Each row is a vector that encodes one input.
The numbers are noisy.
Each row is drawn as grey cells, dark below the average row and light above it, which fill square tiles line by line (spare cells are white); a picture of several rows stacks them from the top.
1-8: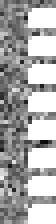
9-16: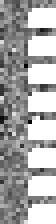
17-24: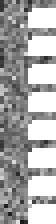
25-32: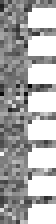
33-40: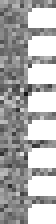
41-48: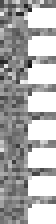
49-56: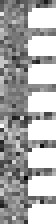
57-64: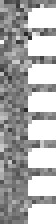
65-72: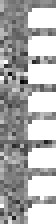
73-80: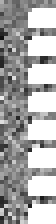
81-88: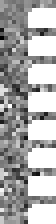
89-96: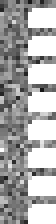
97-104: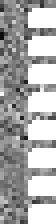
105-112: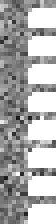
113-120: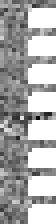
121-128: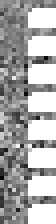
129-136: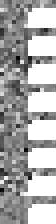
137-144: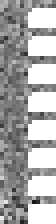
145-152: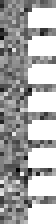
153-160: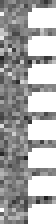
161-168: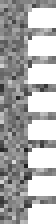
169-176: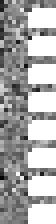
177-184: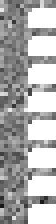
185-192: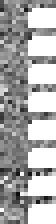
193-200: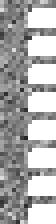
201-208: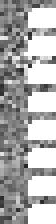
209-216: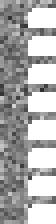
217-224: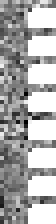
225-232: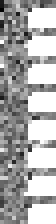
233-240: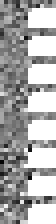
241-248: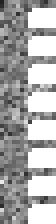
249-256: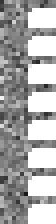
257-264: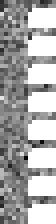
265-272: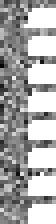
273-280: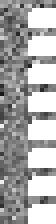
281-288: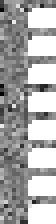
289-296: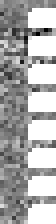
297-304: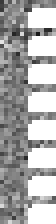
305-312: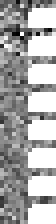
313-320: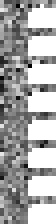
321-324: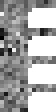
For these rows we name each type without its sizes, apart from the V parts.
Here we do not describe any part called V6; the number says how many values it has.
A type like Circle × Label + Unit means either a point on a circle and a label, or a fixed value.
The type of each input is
Bool × V6 + Line.
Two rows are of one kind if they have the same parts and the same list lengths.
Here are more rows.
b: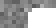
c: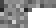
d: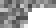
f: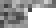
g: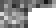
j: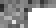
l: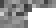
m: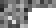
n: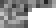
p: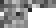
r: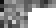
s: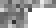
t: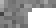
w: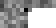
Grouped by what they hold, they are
b, d, f, s, t
c, g, j, l, m, n, p, r, w

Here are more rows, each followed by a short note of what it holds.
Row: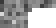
a true/false value and a value of V6
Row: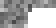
a point on a line
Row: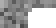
a point on a line
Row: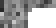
a true/false value and a value of V6
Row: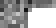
a true/false value and a value of V6
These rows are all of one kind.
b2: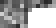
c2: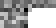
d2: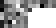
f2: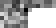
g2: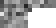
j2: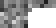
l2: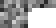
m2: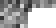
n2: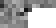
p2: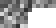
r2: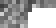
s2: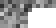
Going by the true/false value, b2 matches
d2, g2, j2 and l2.
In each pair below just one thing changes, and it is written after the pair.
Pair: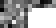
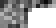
the value of V6
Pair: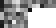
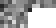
the true/false value
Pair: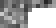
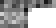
the value of V6
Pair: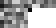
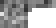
the value of V6
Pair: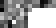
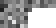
the true/false value
